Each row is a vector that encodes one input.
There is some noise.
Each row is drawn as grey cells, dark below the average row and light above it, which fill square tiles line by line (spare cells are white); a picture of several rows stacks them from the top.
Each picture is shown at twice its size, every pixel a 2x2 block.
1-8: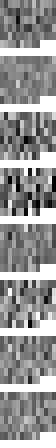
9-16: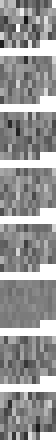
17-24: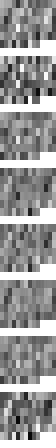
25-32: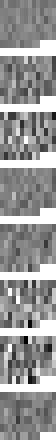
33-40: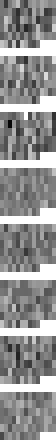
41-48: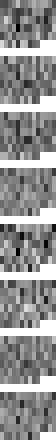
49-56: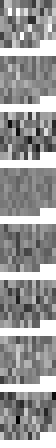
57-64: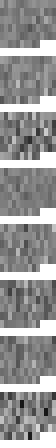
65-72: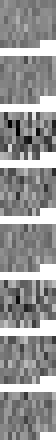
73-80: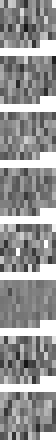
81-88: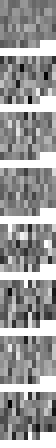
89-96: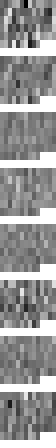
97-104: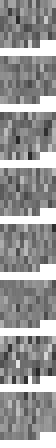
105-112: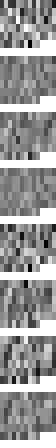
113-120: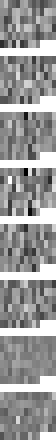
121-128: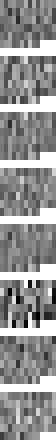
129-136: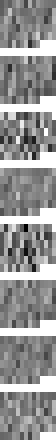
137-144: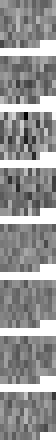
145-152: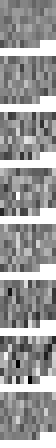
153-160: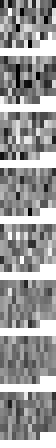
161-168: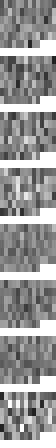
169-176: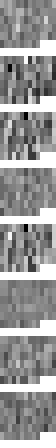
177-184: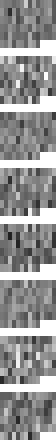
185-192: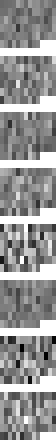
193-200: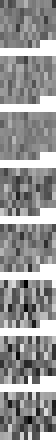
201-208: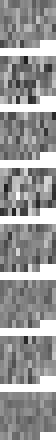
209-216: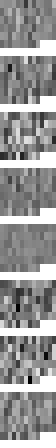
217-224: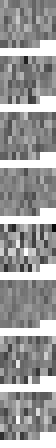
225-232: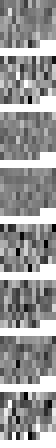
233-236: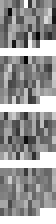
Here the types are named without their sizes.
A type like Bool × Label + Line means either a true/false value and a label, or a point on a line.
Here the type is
(Bool × Bool × Bool × Bool × Circle + Tree) × Tree × Tree + Unit.
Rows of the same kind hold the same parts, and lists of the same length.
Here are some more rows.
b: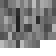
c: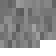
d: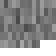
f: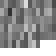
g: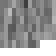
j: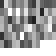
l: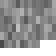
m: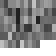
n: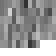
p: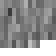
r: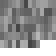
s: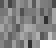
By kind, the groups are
b, c, d, f, g, l, m, p, s
j
n, r

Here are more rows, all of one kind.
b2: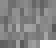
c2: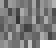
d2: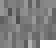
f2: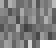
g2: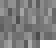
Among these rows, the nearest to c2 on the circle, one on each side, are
b2 and f2.
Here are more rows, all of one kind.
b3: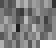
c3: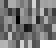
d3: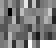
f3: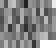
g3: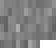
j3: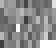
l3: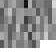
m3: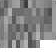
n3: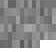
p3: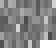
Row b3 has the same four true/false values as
f3, g3, l3 and p3.
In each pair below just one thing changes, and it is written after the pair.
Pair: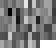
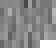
one of the four true/false values
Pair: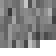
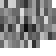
the node of one of the two trees
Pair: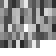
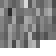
the place on the circle
